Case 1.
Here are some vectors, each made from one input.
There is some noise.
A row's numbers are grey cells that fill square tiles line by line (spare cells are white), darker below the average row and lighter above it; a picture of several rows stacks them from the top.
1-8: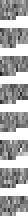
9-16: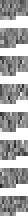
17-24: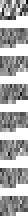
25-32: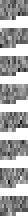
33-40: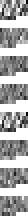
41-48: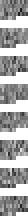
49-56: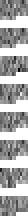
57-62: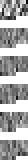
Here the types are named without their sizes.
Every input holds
a list of points on a circle.
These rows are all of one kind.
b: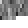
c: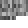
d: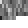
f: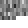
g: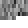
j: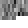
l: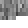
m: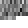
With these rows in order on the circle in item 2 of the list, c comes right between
d and g.
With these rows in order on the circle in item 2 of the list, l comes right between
j and m.
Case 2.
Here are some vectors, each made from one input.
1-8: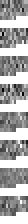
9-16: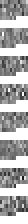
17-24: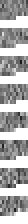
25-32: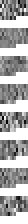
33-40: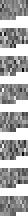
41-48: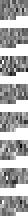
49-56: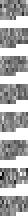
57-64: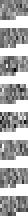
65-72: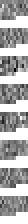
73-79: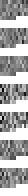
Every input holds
either a point on a 5-point line, or three true/false values.
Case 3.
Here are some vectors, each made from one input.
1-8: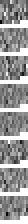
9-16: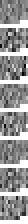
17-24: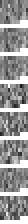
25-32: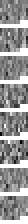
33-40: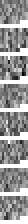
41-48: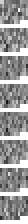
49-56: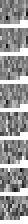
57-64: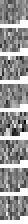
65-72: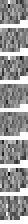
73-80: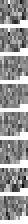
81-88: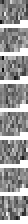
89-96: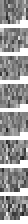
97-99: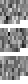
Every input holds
either a point on a 6-point circle, or a point on a 7-point line.
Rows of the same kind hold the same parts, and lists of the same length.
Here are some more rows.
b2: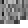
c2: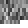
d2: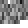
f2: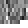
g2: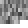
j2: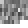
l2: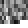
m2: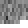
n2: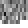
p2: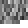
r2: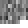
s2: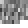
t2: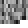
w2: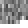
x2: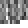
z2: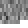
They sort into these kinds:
b2, c2, d2, f2, l2, p2, t2, x2
g2, j2, m2, n2, r2, s2, w2, z2

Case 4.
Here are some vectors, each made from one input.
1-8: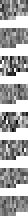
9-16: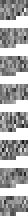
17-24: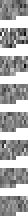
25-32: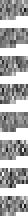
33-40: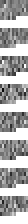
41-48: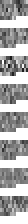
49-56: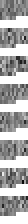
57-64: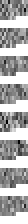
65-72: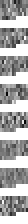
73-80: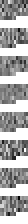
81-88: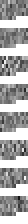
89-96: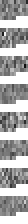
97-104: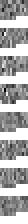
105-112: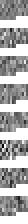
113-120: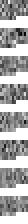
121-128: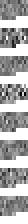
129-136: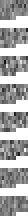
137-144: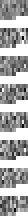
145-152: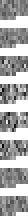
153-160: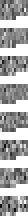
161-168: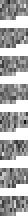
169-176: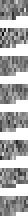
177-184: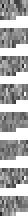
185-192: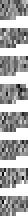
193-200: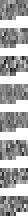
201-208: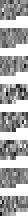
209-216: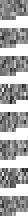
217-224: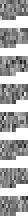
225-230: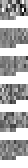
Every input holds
either a point on a 10-point circle, or four true/false values.
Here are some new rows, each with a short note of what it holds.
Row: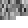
four true/false values
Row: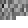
a point on a 10-point circle
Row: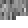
a point on a 10-point circle
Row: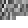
a point on a 10-point circle
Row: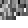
a point on a 10-point circle
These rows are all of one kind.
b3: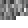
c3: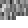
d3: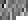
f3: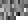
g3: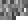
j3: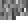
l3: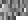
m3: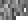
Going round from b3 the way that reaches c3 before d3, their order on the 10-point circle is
b3, f3, l3, c3, d3, g3, j3, m3.
